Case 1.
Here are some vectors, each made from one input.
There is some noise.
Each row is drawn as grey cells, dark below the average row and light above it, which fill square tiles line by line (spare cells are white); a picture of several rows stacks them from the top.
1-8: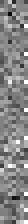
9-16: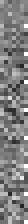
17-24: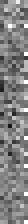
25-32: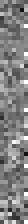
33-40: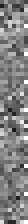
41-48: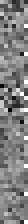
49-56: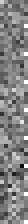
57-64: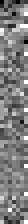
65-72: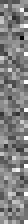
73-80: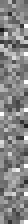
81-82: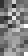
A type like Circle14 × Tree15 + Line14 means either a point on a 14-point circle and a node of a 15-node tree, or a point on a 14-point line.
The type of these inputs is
Bool × Bool × Bool + Line5.
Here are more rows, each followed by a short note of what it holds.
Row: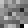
three true/false values
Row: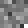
three true/false values
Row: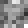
a point on a 5-point line
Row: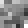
three true/false values
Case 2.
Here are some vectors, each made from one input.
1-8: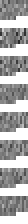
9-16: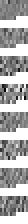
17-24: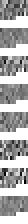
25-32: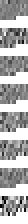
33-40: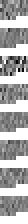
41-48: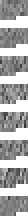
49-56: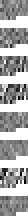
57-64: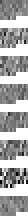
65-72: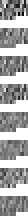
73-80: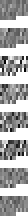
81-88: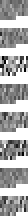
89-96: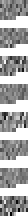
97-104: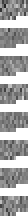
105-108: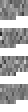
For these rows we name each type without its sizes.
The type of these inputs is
Line + Tree.
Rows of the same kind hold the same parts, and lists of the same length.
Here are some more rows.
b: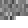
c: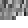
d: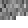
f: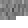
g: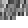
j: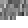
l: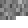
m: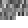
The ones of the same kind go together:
b, c, l
d, f, g, j, m

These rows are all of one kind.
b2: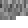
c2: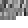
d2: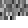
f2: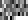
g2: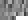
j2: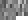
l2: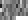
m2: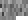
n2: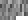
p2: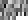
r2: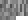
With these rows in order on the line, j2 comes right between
c2 and r2.
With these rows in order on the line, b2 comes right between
n2 and p2.
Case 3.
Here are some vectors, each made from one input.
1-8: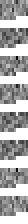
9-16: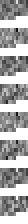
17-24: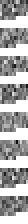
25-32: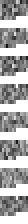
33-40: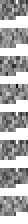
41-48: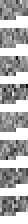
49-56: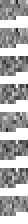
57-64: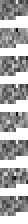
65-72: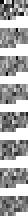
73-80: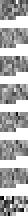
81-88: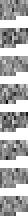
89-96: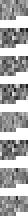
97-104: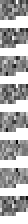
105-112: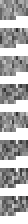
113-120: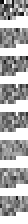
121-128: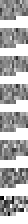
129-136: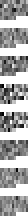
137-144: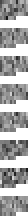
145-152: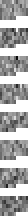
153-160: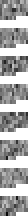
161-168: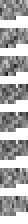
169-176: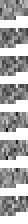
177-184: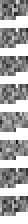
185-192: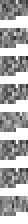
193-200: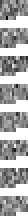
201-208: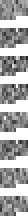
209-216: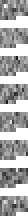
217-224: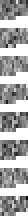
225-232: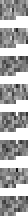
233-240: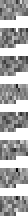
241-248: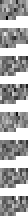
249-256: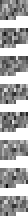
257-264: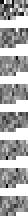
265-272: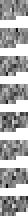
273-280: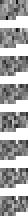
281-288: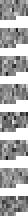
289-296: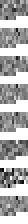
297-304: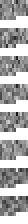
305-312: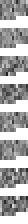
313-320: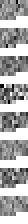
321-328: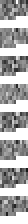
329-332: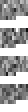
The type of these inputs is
List2(Line5).
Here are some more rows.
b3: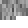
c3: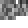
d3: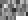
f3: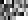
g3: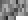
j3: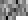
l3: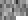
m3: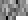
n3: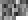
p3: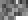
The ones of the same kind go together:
b3, d3, g3, j3, l3, m3
c3, n3, p3
f3

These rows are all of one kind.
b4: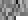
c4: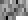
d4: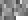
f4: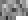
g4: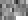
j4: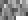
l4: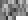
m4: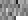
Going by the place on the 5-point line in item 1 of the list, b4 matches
l4 and m4.
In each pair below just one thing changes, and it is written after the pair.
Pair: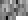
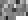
the place on the 5-point line in item 1 of the list
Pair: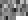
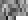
the place on the 5-point line in item 1 of the list
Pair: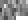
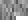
the place on the 5-point line in item 2 of the list
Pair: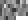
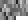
the place on the 5-point line in item 1 of the list
